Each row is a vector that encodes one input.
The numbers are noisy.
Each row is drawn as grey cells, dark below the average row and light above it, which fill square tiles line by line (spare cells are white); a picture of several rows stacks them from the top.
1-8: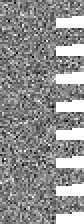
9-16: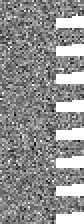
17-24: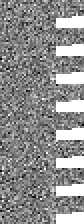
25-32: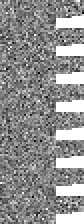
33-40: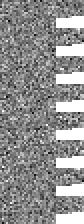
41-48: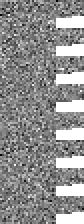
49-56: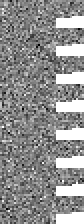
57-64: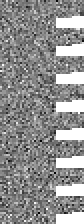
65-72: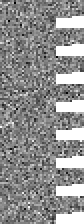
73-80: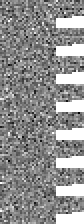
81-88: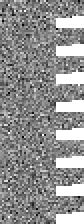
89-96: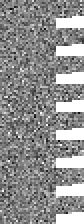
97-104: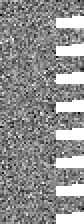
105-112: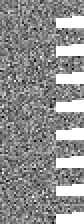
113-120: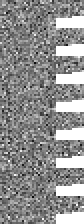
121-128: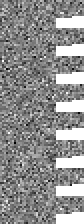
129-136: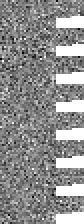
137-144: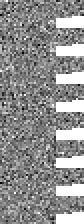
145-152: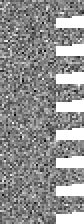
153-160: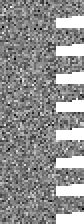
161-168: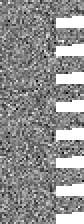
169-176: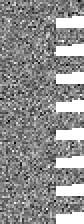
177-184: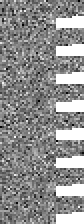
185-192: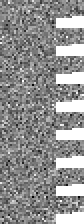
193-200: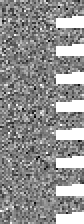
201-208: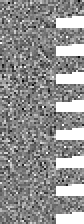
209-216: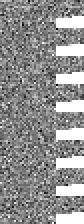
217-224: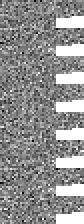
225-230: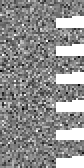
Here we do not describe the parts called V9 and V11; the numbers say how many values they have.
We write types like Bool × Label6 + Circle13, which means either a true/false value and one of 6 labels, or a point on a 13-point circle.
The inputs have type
(Bool × Tree8 + V9) × V11.
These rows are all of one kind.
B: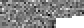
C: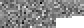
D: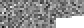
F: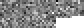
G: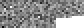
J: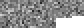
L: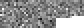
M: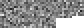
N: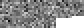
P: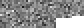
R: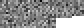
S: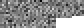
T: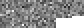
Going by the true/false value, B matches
F, R and S.
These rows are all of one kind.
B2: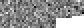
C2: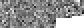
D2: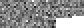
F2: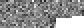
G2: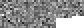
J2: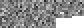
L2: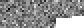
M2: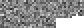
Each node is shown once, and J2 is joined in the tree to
D2 and M2.
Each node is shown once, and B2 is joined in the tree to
G2 and M2.
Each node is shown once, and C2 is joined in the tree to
F2.
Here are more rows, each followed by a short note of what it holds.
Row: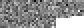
a node of an 8-node tree, a true/false value and a value of V11
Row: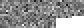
a node of an 8-node tree, a true/false value and a value of V11
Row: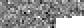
a node of an 8-node tree, a true/false value and a value of V11
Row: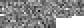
a node of an 8-node tree, a true/false value and a value of V11
